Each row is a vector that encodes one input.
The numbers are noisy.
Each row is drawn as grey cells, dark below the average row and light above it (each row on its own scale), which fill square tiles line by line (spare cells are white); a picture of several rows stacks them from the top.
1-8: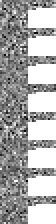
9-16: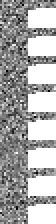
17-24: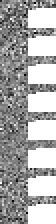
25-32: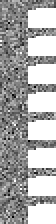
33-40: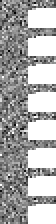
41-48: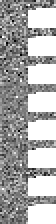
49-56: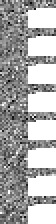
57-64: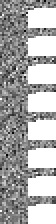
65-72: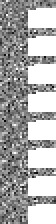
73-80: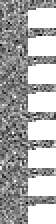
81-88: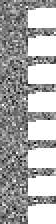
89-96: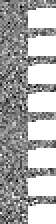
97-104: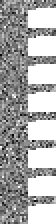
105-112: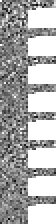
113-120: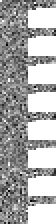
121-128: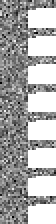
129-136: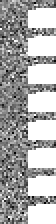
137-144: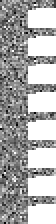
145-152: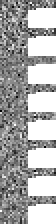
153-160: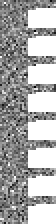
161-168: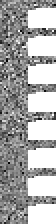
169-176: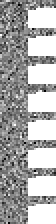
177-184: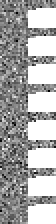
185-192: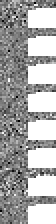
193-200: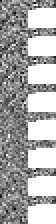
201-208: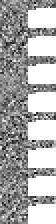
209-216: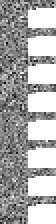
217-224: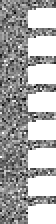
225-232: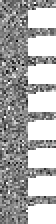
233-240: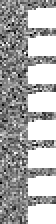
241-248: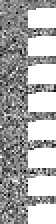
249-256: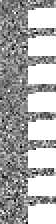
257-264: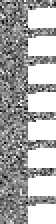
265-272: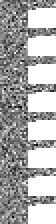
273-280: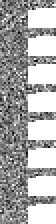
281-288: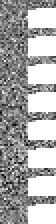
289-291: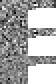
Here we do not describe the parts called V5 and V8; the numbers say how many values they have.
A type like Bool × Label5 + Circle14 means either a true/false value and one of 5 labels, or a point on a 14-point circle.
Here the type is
(Label10 + Line12) × (Tree12 + V8) + V5.
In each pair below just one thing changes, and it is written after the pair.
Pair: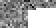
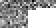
the place on the 12-point line
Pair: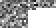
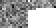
the place on the 12-point line
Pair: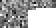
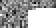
the value of V8
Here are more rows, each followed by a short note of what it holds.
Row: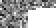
one of 10 labels and a node of a 12-node tree
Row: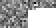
one of 10 labels and a value of V8
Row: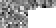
one of 10 labels and a value of V8
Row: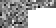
a point on a 12-point line and a node of a 12-node tree
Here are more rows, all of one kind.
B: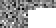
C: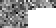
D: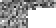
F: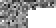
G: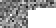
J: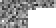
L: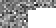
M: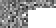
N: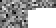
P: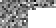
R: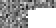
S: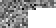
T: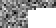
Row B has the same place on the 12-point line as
C, J and S.
